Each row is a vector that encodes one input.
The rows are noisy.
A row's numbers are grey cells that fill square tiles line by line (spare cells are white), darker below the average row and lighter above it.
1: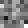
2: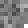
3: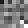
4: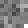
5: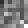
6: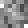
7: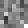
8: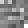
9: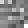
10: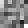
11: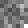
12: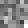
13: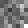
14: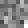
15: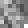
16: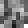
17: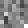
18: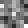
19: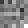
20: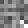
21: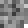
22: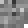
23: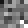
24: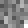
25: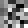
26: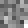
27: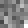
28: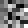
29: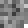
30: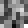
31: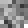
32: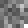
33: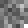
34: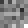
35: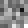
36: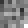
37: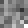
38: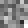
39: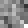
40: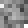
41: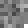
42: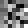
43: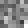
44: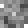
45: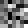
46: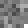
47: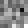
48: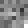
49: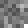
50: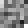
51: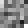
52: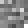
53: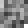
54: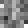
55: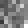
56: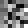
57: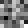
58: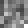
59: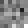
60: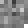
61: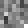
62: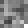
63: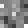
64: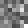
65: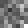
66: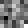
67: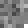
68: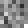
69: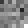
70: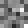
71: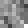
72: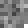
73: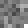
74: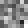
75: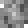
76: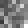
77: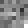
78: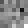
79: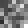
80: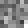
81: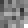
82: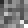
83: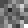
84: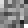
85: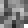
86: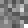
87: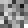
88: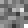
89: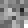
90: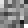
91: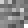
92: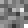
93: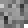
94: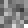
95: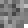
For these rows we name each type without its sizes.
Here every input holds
a list of points on a line.
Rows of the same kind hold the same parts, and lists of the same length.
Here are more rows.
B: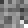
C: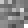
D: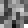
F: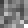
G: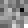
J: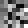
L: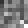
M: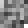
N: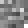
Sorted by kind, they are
B, F, G, L
C, D, M, N
J

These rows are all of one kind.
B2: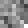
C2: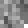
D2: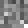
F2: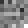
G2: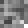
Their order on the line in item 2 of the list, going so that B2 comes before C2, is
G2, B2, C2, F2, D2.
